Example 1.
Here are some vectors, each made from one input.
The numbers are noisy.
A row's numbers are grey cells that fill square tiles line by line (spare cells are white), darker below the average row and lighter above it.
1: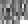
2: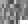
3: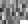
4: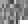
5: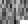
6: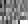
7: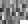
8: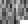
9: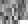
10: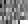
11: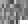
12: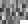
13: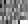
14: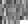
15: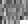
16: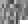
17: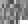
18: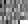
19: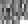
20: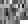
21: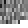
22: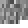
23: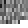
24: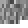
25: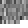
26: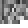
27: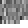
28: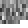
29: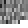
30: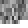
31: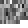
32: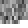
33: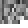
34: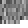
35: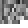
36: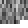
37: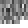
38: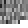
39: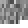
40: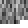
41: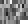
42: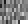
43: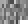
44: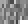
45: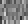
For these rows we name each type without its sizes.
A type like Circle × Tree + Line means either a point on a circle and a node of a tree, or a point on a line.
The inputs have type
Label.
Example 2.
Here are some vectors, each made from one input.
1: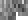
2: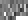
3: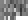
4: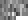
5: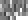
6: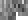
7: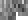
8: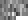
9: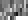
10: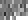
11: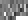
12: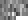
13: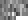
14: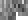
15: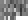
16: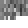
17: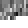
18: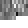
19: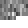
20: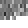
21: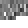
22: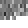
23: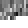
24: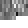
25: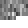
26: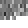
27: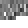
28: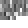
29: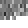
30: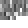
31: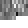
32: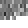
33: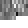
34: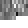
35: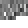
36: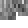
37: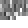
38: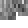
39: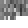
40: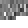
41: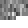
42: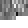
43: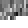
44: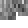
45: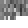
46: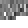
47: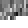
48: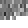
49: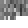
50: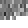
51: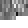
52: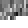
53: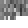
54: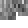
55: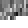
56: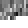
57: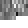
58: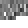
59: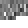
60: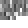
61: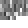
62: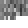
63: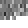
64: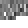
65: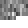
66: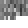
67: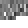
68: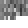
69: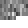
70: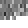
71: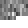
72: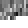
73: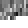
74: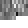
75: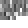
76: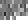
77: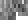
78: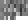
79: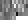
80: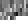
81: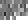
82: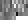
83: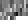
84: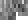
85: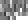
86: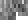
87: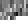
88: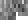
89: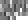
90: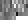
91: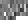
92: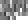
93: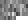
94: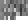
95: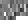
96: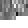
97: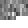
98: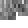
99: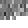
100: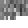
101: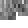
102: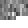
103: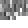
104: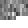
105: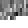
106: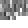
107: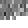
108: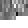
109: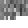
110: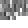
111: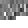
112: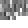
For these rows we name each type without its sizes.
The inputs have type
Bool × Bool × Bool.
